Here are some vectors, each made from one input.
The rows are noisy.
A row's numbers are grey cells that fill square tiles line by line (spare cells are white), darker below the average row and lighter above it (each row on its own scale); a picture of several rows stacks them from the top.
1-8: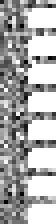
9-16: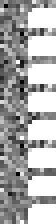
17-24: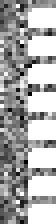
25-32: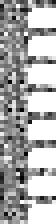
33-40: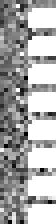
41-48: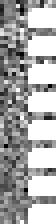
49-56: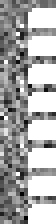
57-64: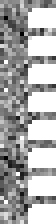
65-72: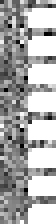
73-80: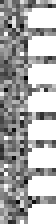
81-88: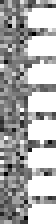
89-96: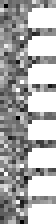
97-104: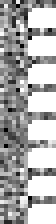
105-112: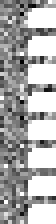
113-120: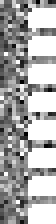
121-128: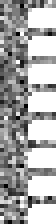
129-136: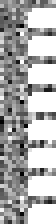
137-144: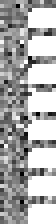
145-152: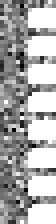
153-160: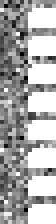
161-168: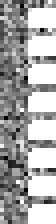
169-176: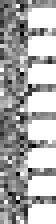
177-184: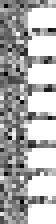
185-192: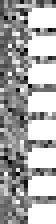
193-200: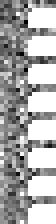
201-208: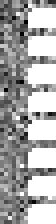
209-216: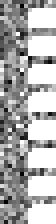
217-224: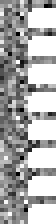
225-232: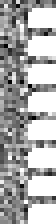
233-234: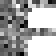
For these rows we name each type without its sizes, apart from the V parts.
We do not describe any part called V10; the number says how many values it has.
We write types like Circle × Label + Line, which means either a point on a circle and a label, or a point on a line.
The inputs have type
List(Line) × V10.
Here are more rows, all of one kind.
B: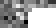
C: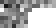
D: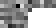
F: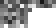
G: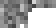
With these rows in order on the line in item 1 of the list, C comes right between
B and D.
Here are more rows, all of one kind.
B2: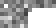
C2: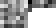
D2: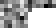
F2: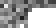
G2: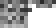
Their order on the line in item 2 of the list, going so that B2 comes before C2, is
D2, B2, C2, G2, F2.
